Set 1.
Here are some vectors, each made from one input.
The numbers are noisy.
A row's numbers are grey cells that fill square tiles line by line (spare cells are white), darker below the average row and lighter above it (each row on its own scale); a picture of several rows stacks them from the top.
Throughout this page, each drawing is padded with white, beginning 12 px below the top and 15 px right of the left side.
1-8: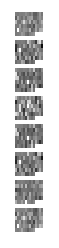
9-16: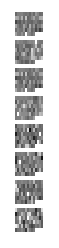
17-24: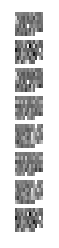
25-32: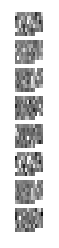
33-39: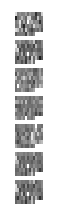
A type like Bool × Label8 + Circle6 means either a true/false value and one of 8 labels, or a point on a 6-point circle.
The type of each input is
Label7.
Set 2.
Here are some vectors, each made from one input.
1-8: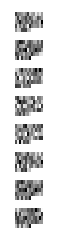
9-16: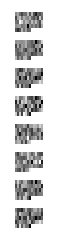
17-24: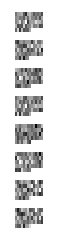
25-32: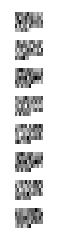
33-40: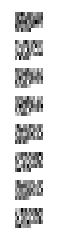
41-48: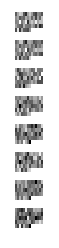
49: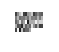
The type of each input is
Circle6.
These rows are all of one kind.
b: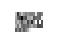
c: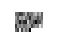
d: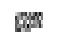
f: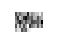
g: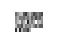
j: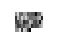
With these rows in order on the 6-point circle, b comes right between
f and g.
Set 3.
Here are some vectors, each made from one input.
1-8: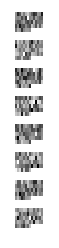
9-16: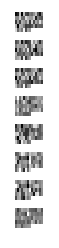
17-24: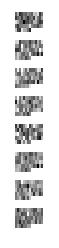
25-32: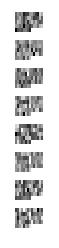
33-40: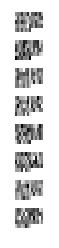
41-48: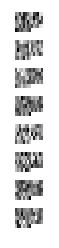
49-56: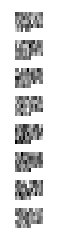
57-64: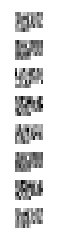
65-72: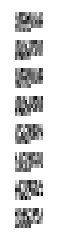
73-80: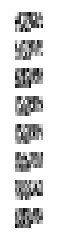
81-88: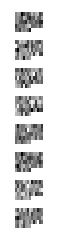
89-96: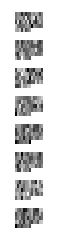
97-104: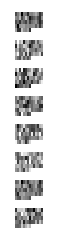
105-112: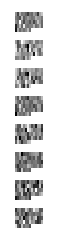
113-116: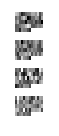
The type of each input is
Label11.
